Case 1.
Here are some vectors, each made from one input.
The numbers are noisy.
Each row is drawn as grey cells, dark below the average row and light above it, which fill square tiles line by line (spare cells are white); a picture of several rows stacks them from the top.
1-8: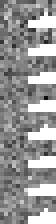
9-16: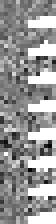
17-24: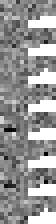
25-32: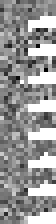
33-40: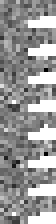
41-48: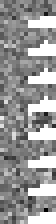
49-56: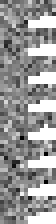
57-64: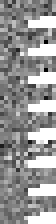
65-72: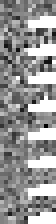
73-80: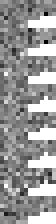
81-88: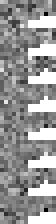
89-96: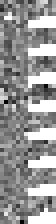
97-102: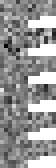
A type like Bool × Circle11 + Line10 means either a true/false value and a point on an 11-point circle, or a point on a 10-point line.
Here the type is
Bool × Circle9 + Unit.
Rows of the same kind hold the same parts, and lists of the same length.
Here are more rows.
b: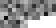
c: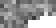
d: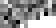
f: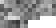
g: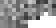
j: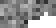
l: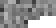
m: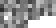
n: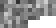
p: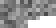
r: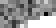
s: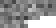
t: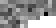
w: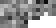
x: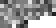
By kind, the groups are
b
c, d, f, g, j, l, m, n, p, r, s, t, w, x

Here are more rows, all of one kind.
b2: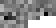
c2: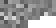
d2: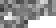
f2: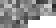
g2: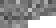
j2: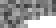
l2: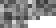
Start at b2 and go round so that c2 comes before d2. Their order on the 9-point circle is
b2, f2, g2, l2, j2, c2, d2.
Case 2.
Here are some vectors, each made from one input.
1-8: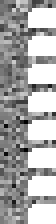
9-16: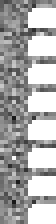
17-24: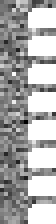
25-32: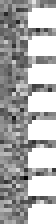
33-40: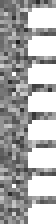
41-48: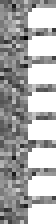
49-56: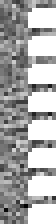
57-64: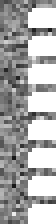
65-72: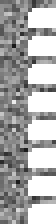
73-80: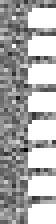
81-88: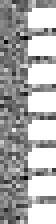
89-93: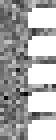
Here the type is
Label9 + Line10.
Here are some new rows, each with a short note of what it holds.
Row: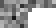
one of 9 labels
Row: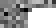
a point on a 10-point line
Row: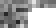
a point on a 10-point line
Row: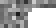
a point on a 10-point line
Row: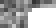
one of 9 labels
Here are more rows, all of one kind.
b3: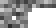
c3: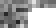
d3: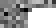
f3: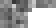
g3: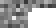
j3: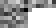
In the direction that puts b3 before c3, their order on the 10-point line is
b3, g3, f3, c3, j3, d3.
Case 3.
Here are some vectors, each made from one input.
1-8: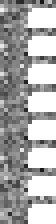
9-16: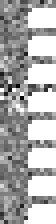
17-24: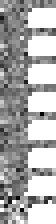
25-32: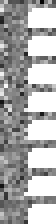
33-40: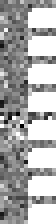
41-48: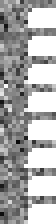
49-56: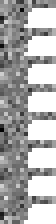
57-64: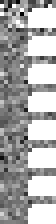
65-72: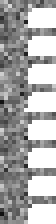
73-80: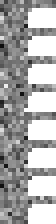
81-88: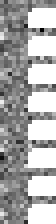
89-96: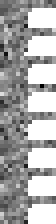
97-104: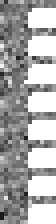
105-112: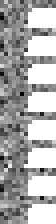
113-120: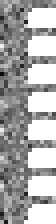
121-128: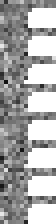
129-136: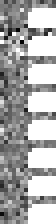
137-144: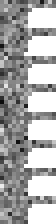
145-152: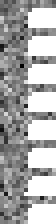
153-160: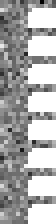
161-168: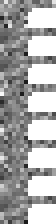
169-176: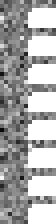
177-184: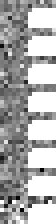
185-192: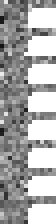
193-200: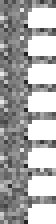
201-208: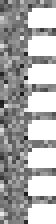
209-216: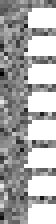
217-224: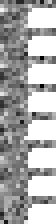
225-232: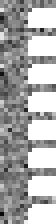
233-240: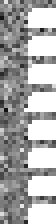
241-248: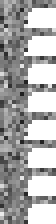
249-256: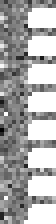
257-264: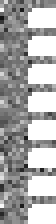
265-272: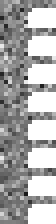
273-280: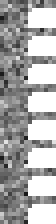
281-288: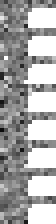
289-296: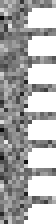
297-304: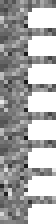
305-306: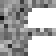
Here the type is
List2(Line12).
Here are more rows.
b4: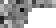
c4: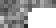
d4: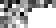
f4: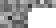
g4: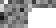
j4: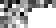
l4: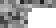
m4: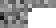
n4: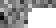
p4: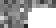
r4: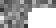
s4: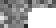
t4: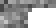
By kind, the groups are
b4, g4, l4, m4, n4
c4, f4, p4, r4, s4, t4
d4, j4

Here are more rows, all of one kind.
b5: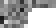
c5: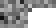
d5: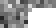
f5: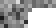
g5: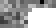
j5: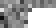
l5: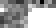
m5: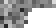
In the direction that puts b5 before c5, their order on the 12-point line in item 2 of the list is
b5, l5, j5, c5, m5, g5, d5, f5.
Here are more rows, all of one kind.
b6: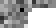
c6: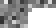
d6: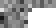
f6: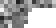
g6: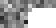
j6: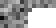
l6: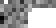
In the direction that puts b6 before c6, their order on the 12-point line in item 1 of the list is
f6, b6, j6, d6, l6, g6, c6.
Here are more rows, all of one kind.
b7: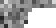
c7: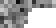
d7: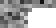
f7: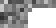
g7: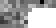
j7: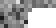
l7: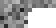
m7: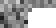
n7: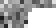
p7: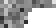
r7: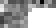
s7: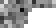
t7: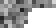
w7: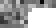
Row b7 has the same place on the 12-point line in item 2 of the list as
j7, m7, n7 and w7.
